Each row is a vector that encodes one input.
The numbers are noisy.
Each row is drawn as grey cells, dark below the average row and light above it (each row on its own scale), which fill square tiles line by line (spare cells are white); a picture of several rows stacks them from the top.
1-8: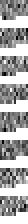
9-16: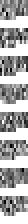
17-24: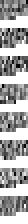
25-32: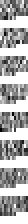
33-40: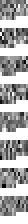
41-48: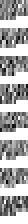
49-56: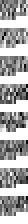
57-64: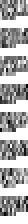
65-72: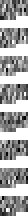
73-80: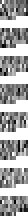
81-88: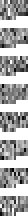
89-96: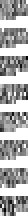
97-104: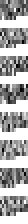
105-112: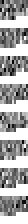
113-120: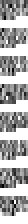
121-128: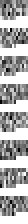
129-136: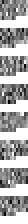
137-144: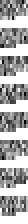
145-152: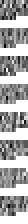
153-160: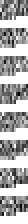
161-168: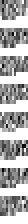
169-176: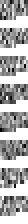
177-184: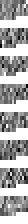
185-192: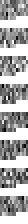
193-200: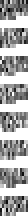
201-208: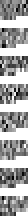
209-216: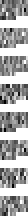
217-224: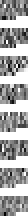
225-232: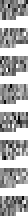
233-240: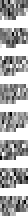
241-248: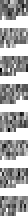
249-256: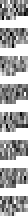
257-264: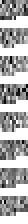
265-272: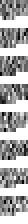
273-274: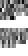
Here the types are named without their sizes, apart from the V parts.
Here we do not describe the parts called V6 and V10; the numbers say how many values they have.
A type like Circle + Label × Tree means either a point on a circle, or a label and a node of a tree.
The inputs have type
(Circle + Tree) × V10 + V6.
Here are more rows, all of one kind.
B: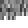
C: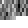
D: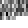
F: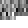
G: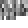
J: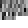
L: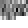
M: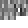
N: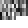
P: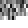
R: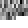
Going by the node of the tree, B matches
D and J.
